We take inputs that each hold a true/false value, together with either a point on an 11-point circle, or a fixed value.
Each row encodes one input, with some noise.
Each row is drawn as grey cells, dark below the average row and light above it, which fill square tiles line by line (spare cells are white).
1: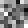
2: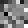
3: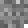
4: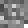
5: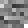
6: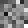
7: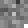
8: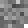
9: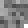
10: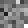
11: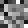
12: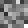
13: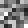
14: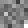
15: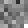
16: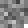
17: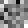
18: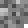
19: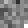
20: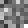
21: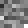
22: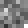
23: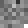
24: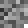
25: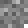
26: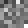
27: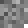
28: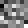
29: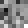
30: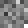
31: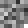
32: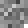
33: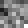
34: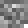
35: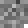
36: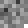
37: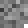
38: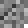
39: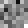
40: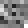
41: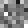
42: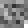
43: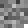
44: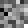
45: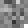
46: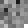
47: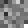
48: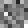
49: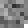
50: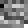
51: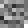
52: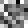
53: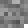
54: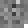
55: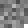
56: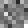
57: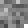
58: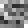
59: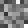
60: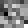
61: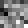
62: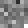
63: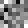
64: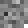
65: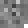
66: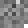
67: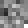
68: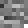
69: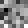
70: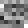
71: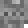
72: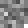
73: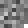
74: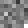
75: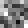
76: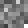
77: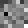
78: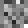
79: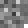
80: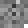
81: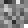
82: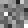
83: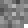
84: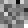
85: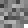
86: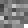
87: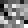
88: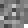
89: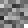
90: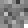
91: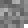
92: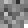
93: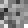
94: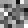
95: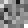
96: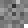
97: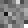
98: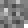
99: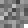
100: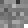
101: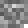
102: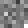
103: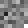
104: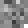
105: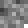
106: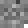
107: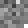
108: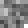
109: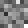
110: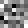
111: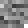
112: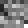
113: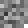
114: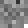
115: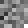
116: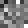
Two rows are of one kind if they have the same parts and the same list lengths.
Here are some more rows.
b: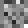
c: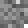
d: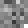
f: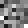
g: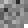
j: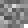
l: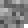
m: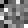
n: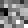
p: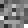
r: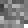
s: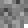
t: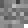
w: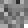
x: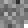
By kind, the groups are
b, d, j
c, f, g, l, m, n, p, r, s, t, w, x

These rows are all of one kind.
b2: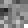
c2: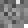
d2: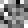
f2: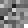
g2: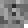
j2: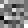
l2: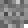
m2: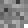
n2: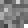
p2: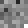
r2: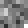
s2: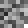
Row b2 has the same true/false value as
d2, m2 and p2.
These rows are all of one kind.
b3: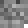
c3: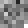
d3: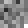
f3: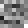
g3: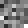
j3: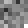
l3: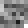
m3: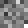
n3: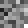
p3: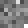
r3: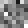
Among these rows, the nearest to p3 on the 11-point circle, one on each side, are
j3 and n3.
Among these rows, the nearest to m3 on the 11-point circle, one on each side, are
b3 and d3.
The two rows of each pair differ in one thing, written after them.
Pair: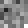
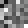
the true/false value
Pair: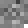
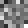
the true/false value
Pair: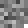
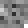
the true/false value
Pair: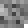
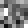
the place on the 11-point circle
